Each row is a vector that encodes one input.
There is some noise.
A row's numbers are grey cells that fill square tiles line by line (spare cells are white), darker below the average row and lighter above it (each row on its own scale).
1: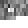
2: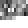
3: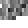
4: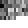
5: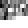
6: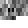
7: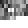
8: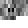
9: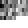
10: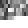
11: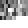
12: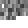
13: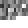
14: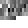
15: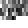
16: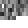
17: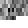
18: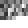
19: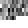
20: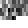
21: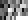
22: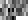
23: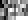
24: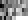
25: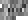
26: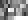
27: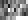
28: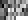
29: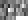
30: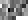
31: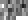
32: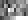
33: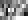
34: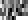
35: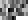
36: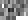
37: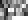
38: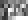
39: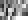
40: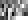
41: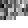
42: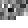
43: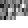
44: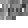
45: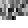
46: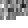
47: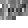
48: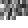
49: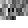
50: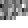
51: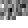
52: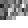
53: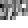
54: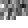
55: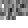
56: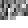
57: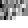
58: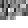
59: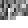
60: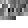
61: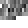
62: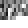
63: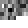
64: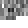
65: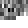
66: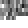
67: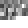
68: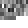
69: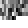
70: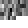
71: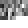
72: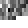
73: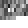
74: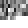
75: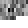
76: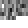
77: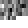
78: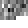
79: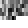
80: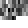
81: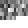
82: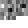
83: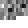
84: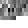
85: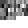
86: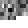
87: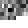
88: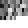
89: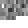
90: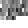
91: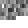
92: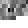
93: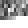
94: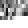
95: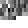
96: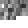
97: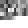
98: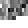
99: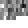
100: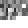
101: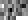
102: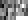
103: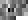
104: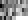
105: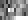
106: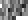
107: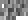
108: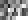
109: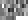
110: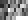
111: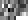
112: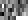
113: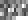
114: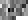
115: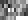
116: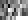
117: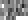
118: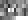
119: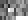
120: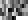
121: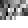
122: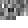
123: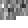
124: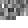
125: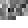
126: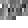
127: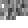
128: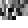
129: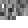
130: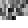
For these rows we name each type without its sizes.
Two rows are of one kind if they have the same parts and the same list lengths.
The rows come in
2 kinds.
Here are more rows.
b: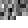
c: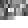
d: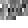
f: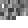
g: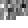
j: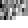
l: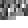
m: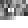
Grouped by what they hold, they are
b, d, f, g
c, j, l, m

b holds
three true/false values.
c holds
two labels.
